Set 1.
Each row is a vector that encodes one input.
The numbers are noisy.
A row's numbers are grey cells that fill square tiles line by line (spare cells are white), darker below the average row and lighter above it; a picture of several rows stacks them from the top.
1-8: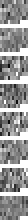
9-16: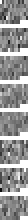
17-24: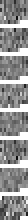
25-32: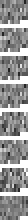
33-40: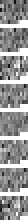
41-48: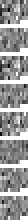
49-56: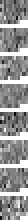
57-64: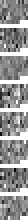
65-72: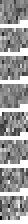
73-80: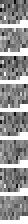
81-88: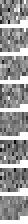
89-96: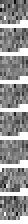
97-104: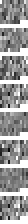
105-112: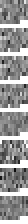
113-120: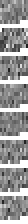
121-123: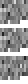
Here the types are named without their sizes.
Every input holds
a node of a tree and a true/false value.
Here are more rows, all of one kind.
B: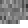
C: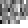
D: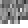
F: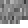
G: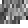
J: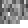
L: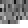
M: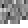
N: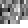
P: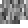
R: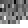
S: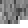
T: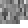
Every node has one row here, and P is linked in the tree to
G and T.
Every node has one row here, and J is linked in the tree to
B and C.
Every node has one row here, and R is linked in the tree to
L.
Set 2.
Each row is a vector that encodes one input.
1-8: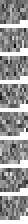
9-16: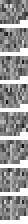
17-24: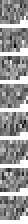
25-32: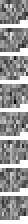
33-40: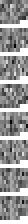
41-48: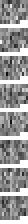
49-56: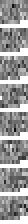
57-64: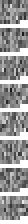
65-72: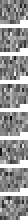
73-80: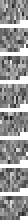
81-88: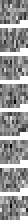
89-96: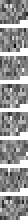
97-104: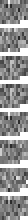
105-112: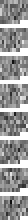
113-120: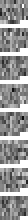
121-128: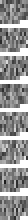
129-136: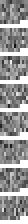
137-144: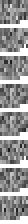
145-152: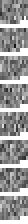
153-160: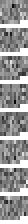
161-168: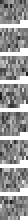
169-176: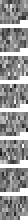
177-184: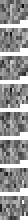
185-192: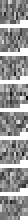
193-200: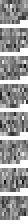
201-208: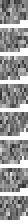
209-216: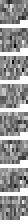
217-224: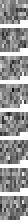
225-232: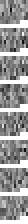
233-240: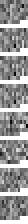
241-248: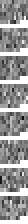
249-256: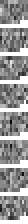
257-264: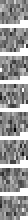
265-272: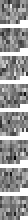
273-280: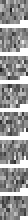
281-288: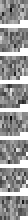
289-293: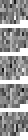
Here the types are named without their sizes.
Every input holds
a point on a circle, together with either a fixed value, or four true/false values.
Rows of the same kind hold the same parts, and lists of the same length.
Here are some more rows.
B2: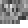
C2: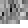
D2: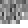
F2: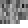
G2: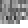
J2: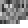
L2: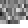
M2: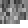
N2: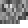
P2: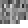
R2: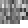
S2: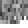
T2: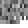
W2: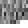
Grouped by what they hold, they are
B2, F2, J2, M2, N2, P2
C2, D2, G2, L2, R2, S2, T2, W2

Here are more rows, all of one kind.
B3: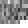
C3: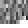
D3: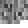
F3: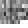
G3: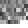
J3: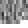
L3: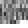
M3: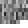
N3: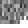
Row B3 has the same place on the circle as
L3 and M3.
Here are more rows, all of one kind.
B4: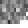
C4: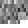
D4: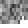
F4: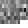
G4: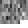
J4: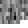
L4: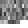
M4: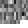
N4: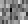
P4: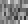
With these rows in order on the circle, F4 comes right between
J4 and L4.
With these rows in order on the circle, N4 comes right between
D4 and J4.
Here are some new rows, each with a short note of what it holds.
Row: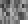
a point on a circle
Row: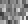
a point on a circle and four true/false values
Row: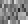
a point on a circle and four true/false values
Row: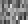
a point on a circle
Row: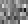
a point on a circle and four true/false values
